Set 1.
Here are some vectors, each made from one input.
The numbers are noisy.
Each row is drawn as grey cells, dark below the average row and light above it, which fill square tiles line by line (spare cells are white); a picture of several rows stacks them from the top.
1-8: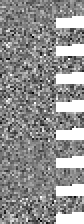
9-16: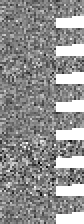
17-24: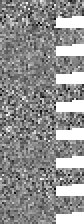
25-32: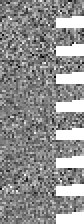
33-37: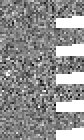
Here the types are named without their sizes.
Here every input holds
a node of a tree.
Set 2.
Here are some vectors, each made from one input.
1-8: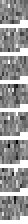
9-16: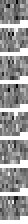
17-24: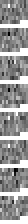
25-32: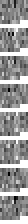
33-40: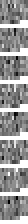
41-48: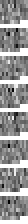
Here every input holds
four true/false values.
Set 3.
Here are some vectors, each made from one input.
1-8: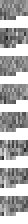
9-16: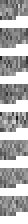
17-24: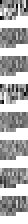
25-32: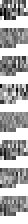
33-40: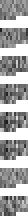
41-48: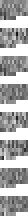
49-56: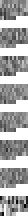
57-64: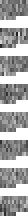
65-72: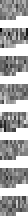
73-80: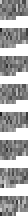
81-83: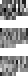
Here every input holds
one of 4 labels.
